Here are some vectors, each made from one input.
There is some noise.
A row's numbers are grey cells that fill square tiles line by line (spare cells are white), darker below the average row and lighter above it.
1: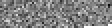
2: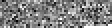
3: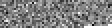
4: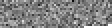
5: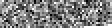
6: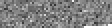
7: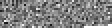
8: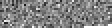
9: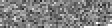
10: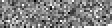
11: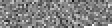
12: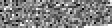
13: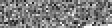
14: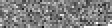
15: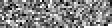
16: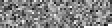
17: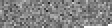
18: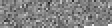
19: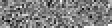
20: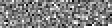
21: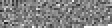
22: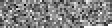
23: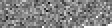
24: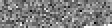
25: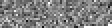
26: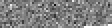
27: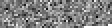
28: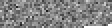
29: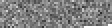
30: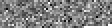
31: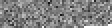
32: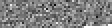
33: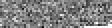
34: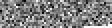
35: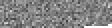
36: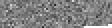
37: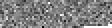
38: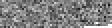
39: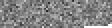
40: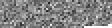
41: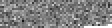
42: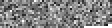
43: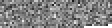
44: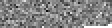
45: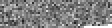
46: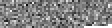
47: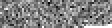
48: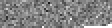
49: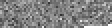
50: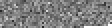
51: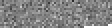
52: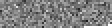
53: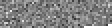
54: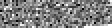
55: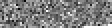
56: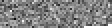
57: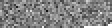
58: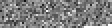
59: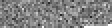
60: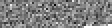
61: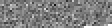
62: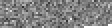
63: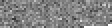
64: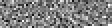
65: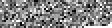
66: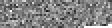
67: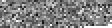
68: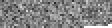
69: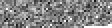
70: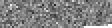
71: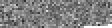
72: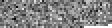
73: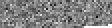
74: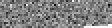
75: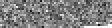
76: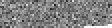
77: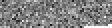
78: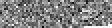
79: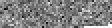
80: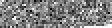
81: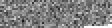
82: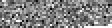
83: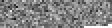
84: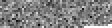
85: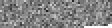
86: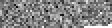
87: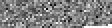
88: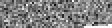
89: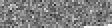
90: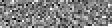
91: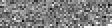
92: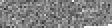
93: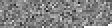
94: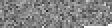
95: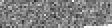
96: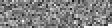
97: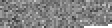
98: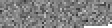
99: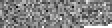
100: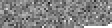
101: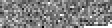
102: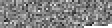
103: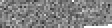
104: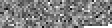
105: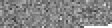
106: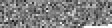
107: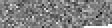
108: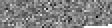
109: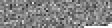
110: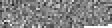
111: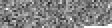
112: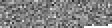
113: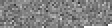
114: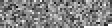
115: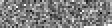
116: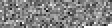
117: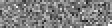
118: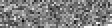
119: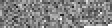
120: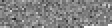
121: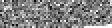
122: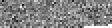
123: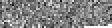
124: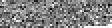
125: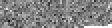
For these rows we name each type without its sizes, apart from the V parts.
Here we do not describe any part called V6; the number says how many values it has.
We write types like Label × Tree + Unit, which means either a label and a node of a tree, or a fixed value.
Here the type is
Bool × Bool × Bool + Tree × V6 + Unit.
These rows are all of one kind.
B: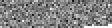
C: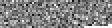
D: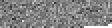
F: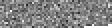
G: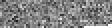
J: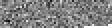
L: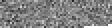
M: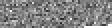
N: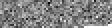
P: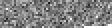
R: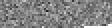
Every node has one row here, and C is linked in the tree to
J.
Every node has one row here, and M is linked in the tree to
D and R.
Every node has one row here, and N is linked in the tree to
F and G.
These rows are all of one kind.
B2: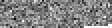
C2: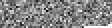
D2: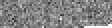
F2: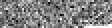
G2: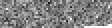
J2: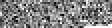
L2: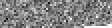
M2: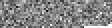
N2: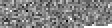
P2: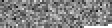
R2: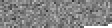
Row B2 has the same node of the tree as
C2, D2, L2 and M2.
